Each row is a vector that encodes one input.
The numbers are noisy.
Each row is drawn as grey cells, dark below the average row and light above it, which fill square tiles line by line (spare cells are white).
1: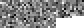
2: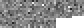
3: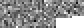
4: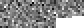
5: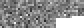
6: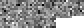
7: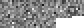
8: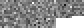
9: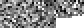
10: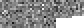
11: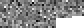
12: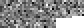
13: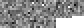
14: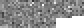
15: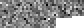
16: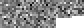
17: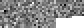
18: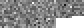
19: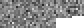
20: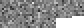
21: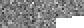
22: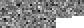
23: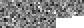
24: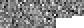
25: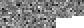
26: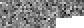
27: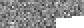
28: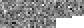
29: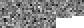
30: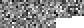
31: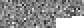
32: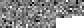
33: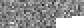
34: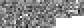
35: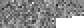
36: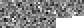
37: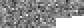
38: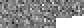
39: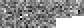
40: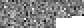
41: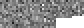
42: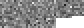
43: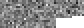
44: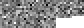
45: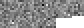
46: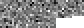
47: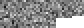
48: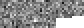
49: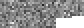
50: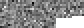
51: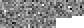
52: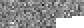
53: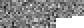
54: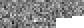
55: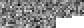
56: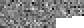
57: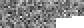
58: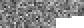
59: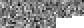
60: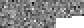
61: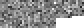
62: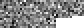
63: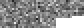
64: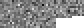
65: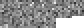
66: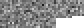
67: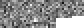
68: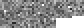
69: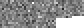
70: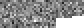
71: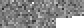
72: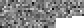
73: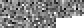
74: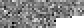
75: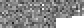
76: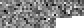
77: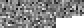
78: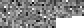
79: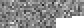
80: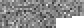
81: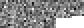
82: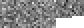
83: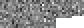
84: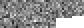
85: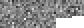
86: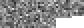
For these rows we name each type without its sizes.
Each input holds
a node of a tree, together with a list of points on a line.
